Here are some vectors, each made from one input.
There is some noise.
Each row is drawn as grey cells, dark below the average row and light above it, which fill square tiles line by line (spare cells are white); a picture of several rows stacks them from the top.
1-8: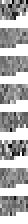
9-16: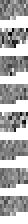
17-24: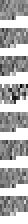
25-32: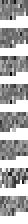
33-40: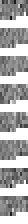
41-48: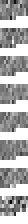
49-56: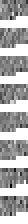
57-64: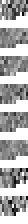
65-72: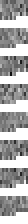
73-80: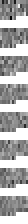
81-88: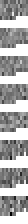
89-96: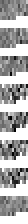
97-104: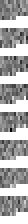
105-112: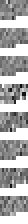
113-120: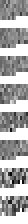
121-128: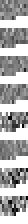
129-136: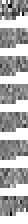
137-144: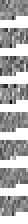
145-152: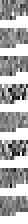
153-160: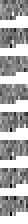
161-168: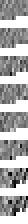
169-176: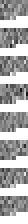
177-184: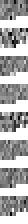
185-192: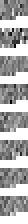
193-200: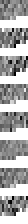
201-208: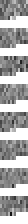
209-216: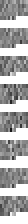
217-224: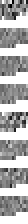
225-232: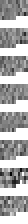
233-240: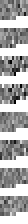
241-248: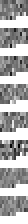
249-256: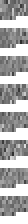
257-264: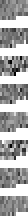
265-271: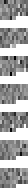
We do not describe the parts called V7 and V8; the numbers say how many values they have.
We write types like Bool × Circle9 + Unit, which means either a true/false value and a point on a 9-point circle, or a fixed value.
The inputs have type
Label9 + Line9 × (List2(Line5) + V7 × V8).
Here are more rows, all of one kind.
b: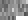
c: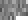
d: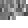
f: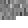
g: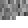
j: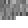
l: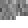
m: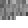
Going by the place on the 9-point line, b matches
d and g.
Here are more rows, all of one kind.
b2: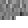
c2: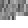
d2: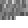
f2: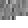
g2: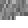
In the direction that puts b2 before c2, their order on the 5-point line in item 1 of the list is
b2, f2, d2, g2, c2.
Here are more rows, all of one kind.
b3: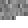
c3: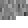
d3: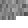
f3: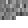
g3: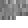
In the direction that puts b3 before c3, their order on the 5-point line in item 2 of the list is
d3, f3, b3, c3, g3.
